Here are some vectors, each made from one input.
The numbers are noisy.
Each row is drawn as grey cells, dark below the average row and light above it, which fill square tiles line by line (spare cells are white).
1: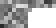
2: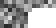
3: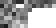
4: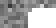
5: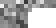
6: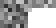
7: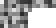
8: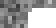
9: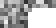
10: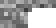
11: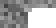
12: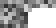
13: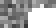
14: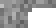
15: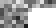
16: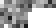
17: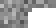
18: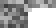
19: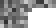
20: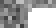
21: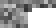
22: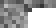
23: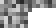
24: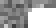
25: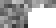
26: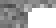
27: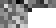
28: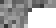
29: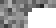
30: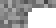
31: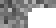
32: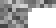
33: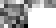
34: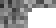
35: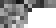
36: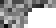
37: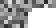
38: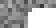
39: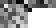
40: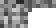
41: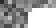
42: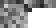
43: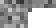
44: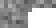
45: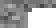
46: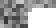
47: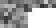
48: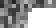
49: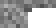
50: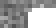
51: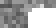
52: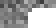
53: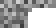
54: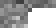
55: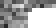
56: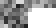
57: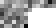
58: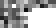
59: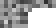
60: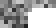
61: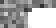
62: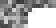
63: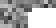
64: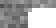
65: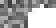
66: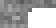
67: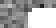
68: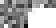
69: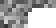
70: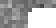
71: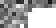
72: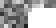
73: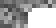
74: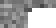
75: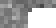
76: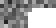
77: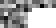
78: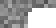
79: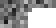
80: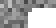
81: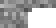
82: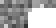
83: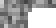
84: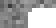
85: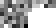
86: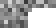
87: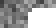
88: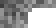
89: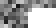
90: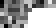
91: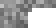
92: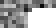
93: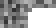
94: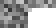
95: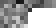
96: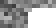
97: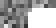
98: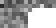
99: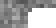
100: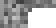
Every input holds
a list of up to two items, each a point on a 5-point line and a true/false value.
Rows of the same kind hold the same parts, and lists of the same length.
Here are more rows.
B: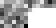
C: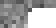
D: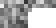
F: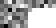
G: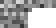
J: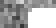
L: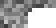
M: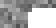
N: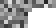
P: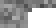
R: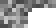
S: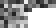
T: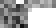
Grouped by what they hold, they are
B, F, S
C, D, G, L, M, N, P, R
J, T

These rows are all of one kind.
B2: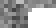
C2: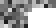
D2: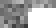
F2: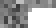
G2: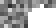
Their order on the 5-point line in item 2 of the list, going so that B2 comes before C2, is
B2, F2, C2, D2, G2.
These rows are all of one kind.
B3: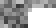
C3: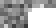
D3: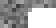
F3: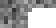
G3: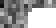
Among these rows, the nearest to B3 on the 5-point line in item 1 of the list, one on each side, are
D3 and F3.
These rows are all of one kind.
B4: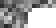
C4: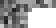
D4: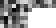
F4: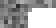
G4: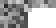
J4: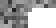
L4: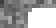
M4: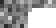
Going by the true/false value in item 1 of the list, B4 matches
D4 and J4.
